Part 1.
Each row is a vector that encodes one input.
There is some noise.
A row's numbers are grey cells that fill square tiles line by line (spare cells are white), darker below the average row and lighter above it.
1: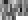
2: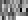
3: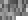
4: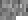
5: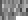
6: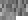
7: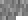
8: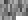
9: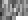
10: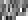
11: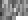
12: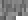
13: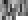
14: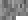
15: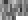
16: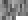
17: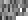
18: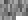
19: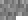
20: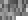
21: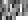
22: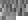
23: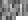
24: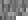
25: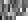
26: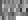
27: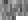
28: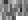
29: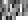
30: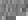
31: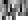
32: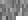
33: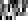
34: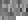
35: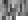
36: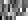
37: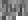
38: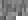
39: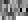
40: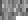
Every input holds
a point on a 7-point line.
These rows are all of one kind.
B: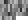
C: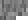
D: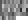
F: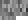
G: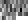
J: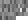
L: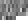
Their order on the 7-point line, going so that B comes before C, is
D, F, B, L, J, C, G.
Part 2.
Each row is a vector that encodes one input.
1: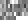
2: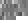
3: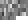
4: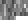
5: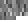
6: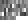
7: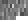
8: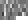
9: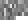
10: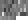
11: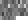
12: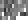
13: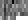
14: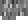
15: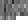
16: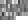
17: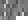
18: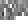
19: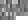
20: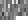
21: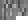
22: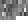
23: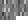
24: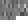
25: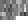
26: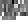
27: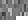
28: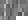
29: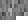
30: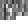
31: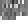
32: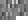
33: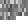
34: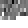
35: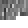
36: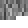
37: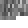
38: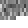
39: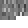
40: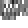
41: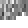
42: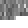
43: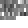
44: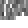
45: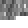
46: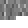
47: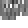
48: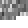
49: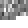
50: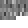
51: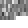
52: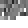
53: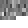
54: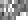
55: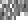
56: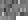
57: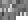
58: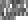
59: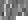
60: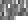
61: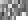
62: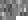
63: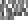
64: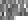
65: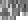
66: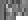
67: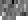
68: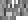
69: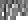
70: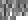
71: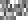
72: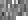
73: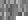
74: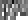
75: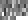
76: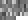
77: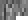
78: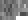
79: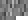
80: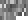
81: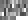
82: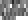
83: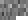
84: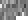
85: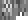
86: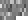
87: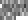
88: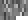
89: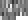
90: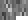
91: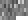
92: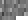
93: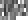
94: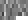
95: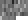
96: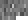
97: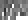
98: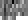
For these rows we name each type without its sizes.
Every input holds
a node of a tree.
